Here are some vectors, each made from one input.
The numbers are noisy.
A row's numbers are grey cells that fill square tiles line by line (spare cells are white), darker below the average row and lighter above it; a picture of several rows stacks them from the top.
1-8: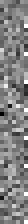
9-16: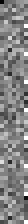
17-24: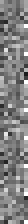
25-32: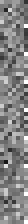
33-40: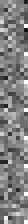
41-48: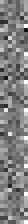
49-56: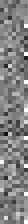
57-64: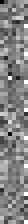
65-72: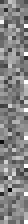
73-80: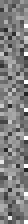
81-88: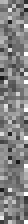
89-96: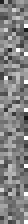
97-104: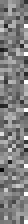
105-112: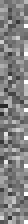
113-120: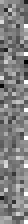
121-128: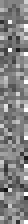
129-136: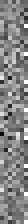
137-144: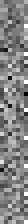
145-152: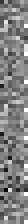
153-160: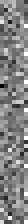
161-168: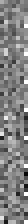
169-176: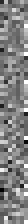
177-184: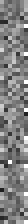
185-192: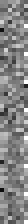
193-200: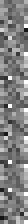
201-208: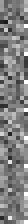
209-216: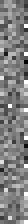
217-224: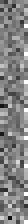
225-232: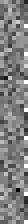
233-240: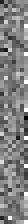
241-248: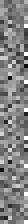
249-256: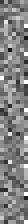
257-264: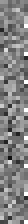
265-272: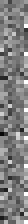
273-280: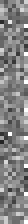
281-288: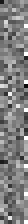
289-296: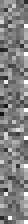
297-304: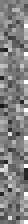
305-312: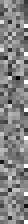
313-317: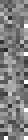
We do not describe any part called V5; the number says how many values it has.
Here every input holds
either a point on a 15-point line and a value of V5, or a point on a 17-point line.
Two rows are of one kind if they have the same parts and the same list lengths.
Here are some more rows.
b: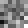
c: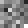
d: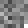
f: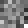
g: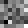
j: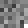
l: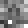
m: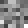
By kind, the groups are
b, d, g, j, l
c, f, m

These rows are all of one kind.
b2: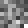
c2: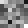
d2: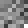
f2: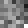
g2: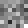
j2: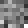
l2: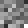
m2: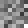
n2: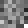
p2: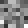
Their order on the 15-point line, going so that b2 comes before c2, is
n2, b2, f2, j2, d2, l2, m2, p2, g2, c2.
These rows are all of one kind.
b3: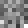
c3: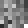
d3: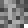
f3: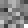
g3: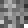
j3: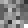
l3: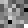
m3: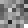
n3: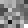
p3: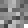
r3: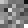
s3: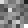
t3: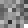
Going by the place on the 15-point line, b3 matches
j3, m3, s3 and t3.
